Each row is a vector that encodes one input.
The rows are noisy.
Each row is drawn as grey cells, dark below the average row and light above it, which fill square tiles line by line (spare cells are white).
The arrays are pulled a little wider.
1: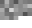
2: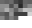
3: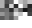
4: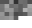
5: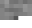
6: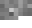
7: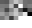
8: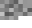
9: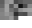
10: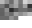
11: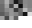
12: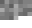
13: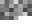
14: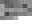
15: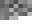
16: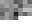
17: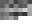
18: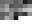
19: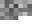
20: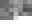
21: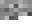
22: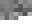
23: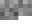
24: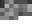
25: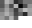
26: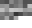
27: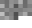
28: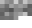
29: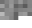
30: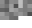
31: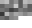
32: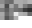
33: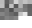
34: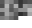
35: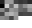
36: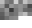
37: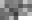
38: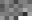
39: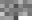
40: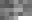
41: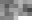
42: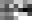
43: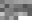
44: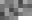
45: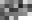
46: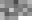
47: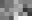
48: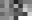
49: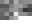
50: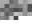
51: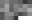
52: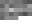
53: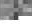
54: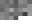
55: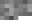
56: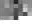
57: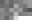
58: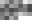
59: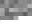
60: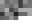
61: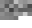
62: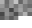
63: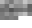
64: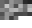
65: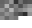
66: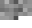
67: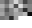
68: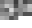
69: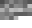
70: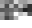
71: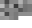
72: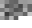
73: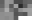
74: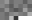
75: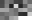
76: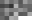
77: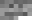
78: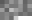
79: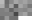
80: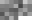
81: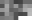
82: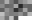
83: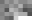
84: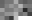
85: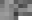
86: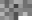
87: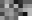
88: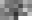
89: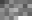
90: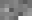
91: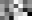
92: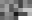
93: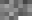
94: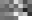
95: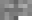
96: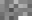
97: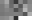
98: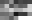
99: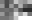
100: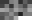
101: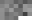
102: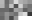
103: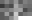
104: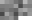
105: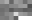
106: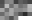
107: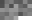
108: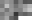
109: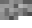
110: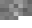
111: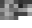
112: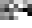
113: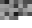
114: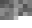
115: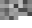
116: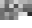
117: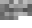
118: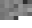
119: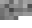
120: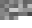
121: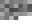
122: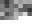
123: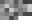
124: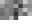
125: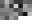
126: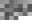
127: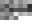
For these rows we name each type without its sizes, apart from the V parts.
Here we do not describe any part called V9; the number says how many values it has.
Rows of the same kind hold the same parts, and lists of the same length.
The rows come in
2 kinds.
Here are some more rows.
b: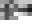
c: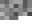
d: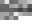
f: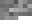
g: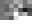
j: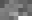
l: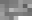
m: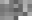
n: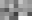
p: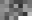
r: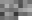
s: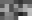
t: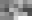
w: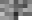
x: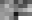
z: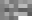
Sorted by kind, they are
b, f, g, j, l, p, t
c, d, m, n, r, s, w, x, z

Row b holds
a true/false value and a value of V9.
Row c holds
a node of a tree.
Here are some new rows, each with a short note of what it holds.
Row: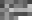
a true/false value and a value of V9
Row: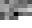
a node of a tree
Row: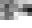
a true/false value and a value of V9
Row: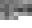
a true/false value and a value of V9
